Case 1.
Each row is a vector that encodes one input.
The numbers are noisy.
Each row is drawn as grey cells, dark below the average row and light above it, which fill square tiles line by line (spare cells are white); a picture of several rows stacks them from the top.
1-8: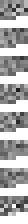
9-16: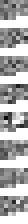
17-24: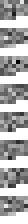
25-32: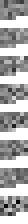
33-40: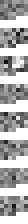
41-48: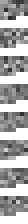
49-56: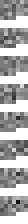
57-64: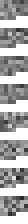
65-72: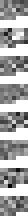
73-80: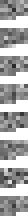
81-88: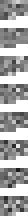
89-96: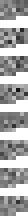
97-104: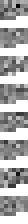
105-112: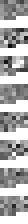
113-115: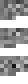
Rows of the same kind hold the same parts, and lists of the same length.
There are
2 kinds of row.
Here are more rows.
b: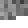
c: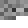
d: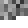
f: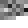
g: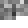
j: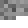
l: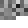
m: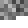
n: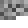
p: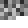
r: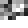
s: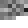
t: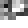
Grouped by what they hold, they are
b, c, d, f, g, j, l, m, n, p, s
r, t

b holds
a node of a 13-node tree.
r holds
a fixed value.
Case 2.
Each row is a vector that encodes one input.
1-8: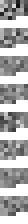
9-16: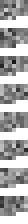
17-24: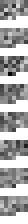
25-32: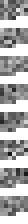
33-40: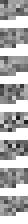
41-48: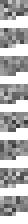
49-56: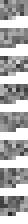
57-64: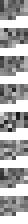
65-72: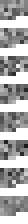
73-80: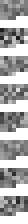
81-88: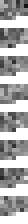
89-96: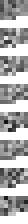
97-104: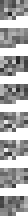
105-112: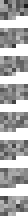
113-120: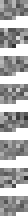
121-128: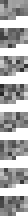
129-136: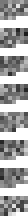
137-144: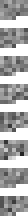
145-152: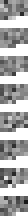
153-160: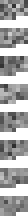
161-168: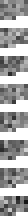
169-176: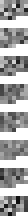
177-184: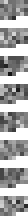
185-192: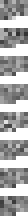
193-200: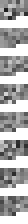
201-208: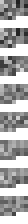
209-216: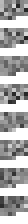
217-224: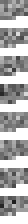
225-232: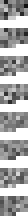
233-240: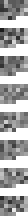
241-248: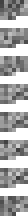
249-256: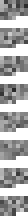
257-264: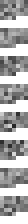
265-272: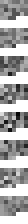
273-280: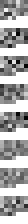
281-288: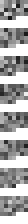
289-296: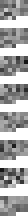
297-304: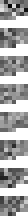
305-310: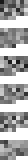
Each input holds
a point on a 7-point line.
